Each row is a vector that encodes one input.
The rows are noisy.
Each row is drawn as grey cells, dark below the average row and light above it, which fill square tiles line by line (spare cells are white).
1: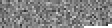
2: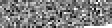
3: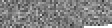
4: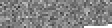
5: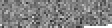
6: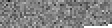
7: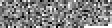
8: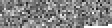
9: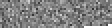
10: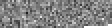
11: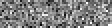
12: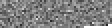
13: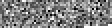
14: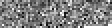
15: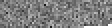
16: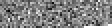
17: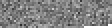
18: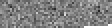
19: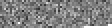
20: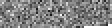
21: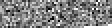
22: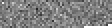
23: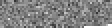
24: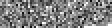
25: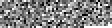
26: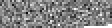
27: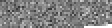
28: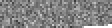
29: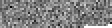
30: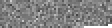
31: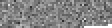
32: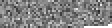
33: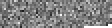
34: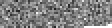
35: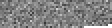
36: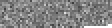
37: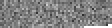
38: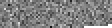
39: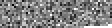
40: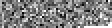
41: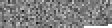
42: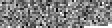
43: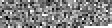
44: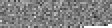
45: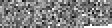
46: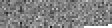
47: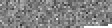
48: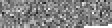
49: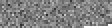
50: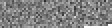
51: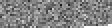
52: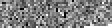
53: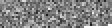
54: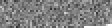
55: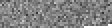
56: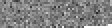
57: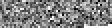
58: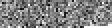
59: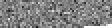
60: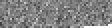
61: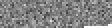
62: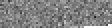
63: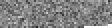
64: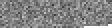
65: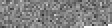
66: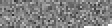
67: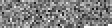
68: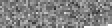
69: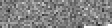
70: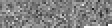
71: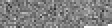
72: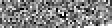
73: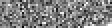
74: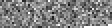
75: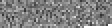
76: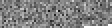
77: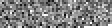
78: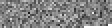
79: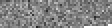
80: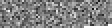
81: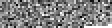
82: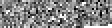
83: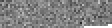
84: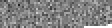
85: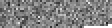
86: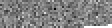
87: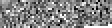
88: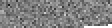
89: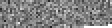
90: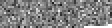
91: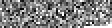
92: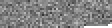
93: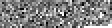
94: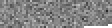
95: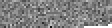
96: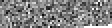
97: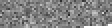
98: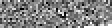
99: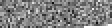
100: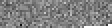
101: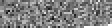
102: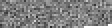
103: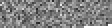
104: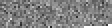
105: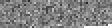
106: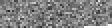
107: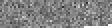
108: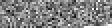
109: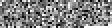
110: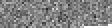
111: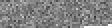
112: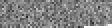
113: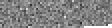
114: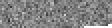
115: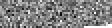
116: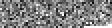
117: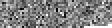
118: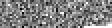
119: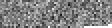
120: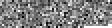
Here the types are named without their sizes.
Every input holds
either a label, or a node of a tree and three true/false values.
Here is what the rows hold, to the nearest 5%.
About 20% of them hold a label. The rest hold a node of a tree and three true/false values.
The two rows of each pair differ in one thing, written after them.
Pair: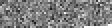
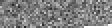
the node of the tree
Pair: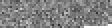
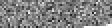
the node of the tree
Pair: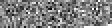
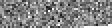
the node of the tree
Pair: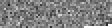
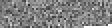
one of the three true/false values
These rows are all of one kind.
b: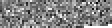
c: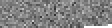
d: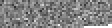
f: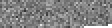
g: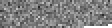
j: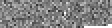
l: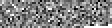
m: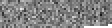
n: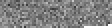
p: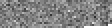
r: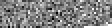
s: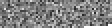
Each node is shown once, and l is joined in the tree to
m.
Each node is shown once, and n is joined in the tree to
c, f and j.
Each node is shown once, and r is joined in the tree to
c.
